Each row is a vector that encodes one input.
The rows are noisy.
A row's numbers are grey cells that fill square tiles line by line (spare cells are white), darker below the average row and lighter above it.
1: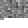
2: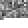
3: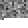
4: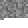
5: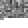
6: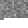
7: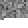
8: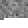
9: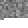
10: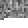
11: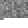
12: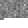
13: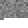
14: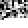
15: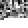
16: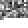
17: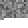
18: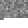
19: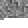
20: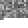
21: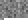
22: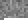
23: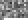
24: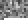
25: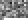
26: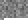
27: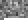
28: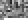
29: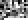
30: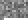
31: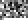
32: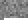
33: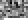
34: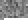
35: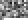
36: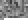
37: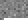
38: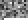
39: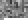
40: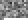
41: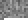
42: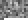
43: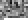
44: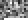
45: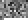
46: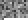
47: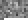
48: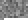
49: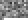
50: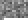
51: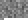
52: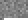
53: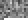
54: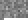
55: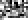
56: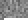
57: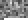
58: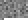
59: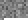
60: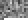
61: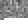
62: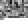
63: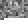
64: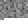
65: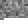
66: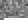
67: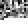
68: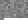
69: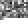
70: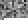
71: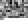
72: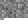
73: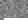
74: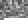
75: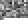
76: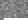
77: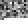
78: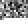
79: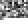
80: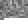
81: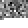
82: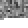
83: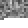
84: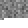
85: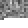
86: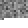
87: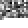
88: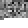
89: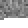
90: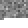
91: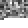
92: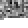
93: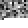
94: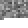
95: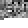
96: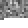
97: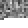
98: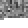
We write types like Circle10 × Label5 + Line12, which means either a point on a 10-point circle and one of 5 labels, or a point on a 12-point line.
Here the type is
List2(Line3 × Line3).
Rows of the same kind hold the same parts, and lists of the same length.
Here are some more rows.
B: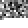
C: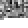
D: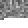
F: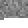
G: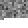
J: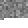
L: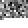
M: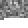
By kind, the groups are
B, L
C, G, J
D, F, M

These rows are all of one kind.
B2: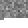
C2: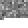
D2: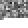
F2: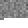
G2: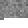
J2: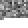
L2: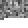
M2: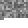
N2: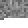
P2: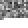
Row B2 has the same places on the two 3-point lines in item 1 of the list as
F2, N2 and P2.
